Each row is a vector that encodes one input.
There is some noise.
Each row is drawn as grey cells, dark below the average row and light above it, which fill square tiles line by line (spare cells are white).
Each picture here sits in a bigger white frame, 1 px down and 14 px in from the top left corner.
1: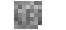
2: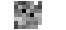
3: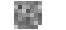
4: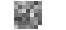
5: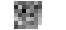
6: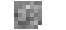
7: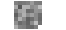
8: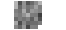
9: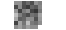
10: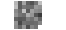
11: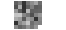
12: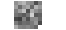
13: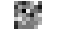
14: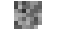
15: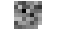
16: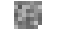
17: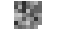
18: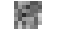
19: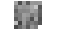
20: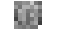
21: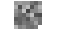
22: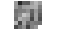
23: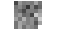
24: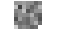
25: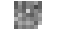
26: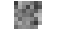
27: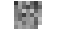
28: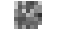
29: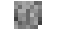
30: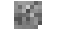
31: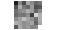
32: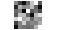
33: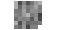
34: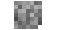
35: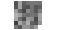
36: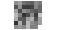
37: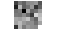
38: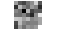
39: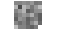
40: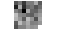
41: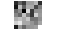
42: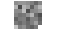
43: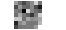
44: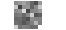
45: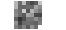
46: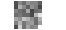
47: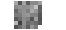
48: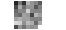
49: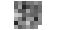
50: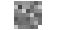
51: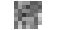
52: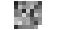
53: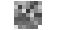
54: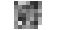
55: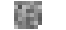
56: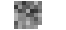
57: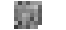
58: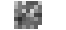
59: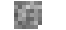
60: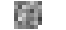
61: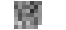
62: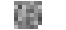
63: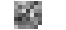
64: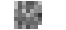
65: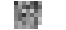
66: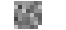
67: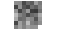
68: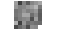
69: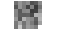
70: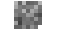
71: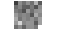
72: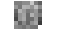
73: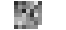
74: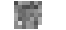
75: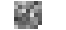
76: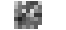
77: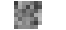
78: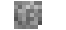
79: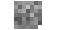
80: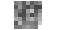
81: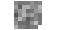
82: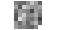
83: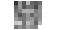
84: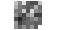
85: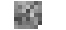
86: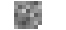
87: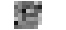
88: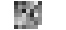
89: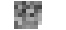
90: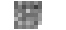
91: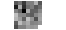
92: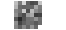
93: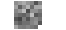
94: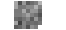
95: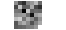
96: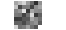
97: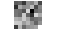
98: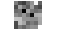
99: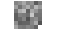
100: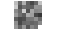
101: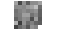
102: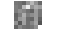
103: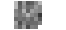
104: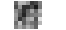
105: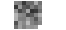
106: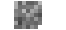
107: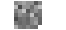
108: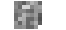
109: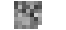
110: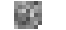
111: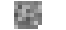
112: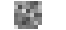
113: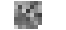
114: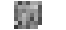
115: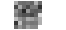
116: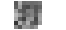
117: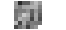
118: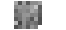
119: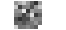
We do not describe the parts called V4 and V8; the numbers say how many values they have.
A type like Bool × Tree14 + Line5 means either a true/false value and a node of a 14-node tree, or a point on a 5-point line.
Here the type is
Line5 × (Tree7 + Unit) + V4 × V8.
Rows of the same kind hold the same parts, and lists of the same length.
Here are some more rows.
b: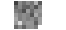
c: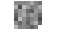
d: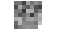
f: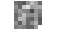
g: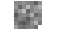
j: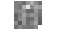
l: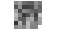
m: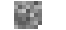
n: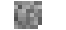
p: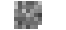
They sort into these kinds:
b, d, l
c, f, g, j, m, n
p

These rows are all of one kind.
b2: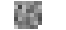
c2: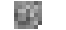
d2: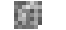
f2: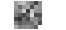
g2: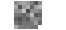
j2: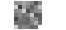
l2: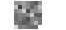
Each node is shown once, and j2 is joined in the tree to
b2 and d2.
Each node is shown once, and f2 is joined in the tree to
g2.
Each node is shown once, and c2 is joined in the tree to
l2.
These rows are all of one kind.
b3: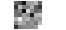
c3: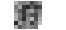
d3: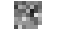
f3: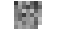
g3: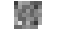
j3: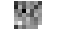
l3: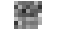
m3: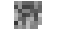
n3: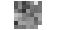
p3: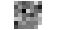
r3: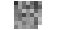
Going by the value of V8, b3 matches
f3 and r3.
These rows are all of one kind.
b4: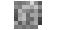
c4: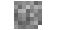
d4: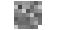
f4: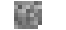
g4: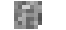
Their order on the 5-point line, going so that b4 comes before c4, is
b4, c4, f4, d4, g4.
